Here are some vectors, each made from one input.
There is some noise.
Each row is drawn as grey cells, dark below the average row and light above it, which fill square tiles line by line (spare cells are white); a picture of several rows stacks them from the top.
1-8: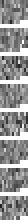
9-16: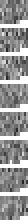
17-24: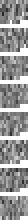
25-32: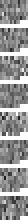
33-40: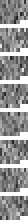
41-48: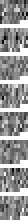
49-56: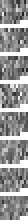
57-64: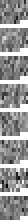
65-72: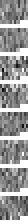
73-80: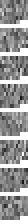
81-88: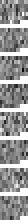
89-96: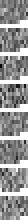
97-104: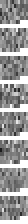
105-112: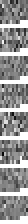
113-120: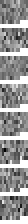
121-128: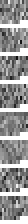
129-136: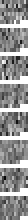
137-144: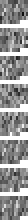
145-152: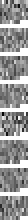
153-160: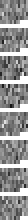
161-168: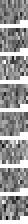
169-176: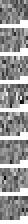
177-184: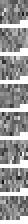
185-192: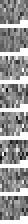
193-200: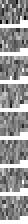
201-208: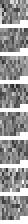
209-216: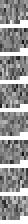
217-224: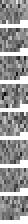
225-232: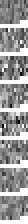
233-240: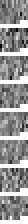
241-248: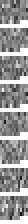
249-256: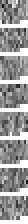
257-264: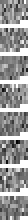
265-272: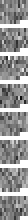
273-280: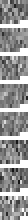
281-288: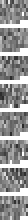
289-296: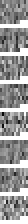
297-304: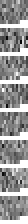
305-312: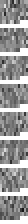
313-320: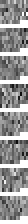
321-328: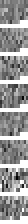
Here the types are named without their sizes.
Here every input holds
a point on a circle, a point on a line and a true/false value, together with either a point on a circle, or a fixed value.
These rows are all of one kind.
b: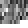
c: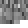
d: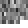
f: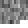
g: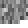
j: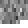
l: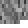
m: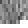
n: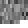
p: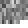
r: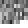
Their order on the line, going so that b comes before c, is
l, n, p, g, m, j, b, f, r, c, d.
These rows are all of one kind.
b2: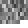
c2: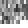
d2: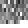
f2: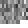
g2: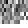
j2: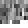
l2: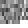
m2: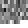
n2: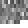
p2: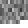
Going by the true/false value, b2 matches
c2 and p2.
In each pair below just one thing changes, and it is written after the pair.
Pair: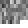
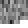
the place on the line
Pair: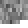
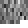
the true/false value
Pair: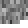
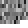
the true/false value
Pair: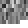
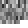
the true/false value
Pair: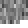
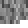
the place on the circle
